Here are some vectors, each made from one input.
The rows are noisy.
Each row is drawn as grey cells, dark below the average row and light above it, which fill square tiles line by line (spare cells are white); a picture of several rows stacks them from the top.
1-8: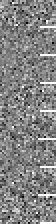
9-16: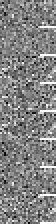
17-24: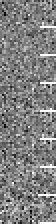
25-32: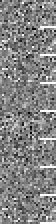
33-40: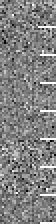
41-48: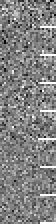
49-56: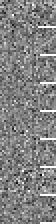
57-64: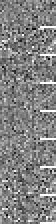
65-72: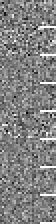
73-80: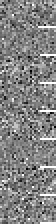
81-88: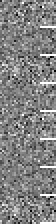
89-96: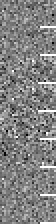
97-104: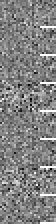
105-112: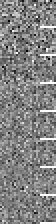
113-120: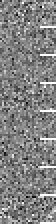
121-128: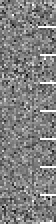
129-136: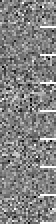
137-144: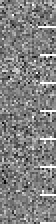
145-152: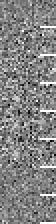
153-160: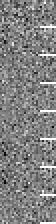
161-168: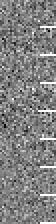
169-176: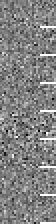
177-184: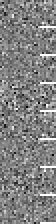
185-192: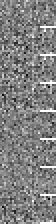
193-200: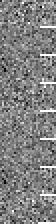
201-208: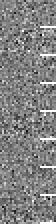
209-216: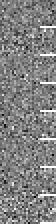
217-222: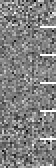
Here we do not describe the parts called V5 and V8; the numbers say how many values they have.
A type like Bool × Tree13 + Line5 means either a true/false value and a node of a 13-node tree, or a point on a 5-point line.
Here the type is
Line6 + Line7 + V5 × V8.
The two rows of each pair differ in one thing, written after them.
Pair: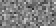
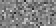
the value of V8
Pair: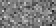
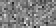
the value of V5
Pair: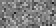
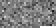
the value of V8
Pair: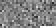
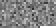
the value of V5
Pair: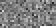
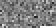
the value of V8
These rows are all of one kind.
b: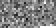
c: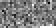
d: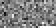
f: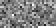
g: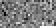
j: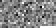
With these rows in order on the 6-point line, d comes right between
f and g.
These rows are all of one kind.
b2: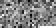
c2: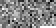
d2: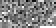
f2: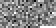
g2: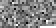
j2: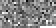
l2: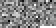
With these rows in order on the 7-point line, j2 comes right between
d2 and g2.
